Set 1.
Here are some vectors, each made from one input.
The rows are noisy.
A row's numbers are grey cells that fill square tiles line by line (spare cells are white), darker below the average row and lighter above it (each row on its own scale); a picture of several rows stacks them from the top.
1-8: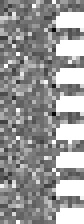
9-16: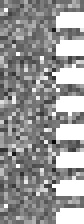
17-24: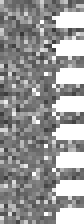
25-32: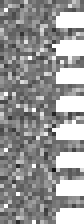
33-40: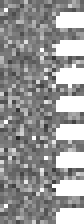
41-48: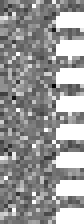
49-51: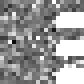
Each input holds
one of 5 labels.
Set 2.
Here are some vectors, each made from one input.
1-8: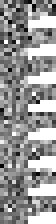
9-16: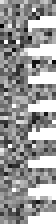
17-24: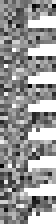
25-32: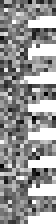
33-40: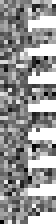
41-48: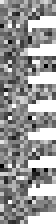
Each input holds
one of 6 labels.
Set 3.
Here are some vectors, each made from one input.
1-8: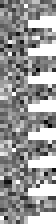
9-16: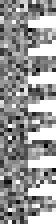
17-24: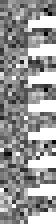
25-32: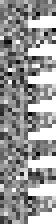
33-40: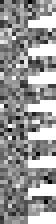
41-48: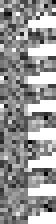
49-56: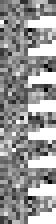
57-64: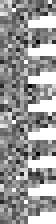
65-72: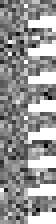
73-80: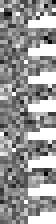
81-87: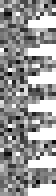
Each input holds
one of 10 labels.
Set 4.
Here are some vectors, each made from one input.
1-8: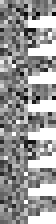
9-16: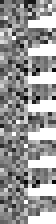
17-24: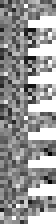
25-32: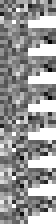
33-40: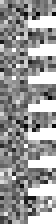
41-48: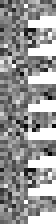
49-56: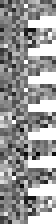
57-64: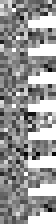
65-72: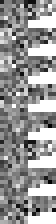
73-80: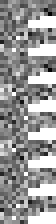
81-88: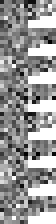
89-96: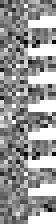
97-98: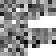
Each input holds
one of 6 labels.
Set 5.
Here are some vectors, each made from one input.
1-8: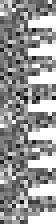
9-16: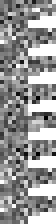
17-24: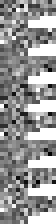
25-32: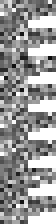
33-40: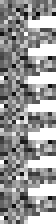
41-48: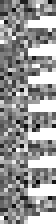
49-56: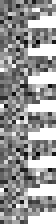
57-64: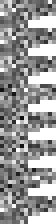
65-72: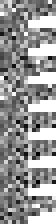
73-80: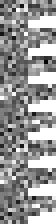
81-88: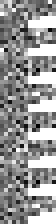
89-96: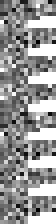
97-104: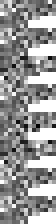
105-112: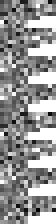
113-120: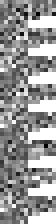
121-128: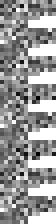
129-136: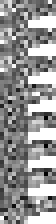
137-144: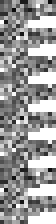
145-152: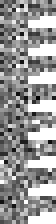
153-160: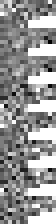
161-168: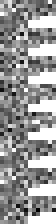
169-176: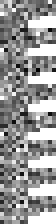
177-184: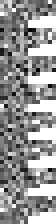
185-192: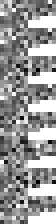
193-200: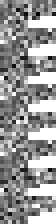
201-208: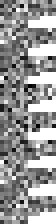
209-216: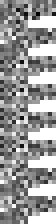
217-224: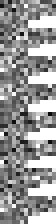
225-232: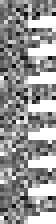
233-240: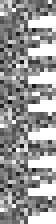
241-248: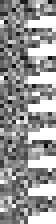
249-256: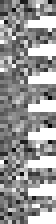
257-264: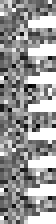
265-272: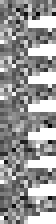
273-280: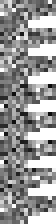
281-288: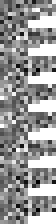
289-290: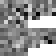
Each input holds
one of 9 labels.
